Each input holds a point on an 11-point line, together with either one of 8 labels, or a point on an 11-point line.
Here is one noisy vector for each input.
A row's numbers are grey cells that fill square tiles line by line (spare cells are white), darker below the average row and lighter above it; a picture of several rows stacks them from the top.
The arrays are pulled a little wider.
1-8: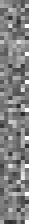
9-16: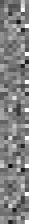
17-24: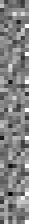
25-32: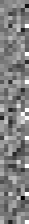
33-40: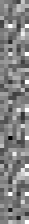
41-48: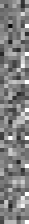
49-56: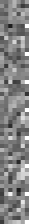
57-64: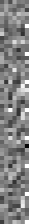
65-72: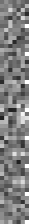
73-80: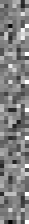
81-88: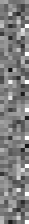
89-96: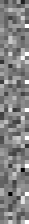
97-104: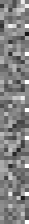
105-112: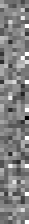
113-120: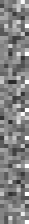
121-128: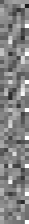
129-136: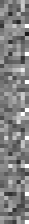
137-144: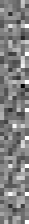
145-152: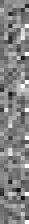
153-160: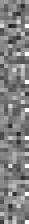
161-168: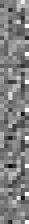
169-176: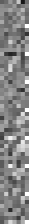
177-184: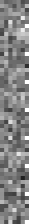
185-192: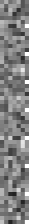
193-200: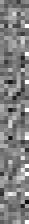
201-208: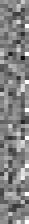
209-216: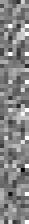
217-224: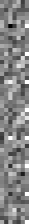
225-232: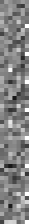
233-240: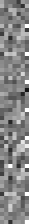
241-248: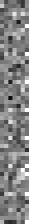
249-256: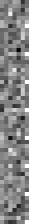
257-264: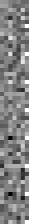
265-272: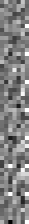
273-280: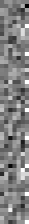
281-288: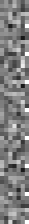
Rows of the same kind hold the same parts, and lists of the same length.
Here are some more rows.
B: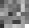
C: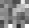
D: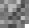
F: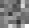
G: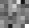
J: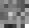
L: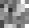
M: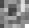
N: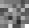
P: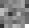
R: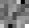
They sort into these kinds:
B, C, F, L, M, P
D, G, J, N, R

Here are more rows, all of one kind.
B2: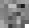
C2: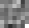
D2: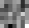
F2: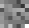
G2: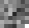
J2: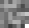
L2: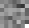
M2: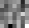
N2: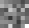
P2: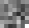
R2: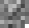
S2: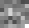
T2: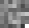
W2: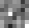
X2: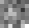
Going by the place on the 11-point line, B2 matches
C2, J2, R2 and T2.
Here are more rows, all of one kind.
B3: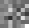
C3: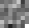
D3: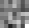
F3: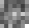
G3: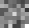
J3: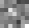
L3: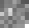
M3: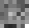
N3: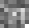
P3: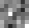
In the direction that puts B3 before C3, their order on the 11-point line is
F3, J3, G3, N3, B3, L3, C3, D3, P3, M3.
